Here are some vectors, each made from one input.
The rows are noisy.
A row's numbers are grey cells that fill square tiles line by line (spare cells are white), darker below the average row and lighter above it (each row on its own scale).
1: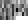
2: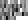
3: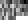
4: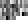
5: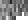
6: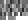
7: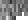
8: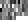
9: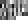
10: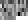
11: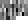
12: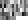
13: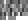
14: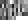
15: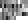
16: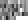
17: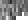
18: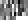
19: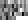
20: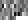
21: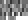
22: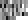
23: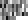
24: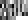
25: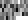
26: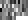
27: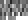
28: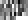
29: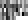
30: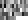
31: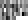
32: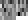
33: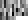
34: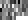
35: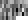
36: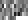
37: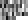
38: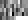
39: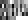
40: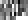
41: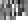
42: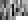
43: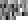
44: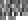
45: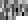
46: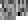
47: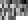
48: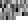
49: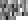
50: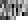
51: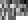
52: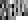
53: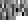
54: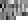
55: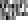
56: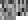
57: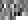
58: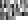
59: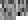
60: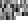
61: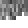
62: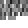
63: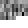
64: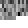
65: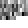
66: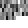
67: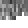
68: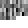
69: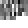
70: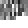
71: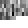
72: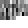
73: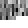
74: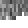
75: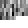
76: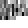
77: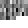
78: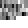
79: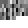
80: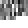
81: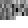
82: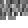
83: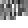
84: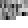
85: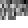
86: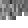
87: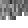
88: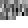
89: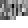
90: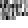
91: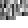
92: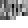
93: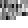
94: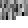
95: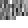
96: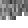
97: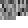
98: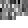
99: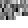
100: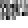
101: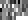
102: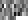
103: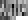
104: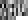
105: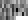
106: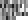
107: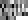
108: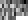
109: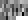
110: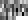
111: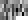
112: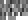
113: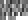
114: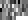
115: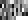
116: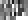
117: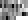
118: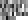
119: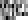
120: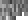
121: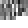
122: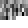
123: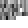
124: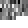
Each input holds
either one of 7 labels, or one of 8 labels and a true/false value.
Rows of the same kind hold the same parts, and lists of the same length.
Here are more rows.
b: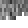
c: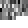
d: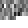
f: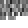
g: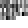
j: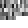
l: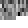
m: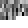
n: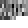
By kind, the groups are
b, c, d, f, l
g, j, m, n

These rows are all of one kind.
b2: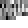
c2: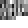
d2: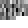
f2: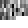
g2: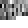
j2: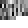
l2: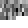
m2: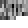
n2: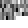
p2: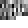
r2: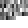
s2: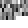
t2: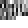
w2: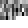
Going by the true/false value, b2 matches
n2, r2 and s2.
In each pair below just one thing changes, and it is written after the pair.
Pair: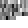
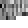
the label
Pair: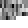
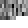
the true/false value
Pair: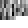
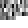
the true/false value
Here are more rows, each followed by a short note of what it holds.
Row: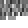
one of 7 labels
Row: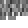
one of 7 labels
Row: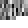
one of 8 labels and a true/false value
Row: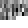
one of 8 labels and a true/false value
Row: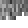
one of 7 labels
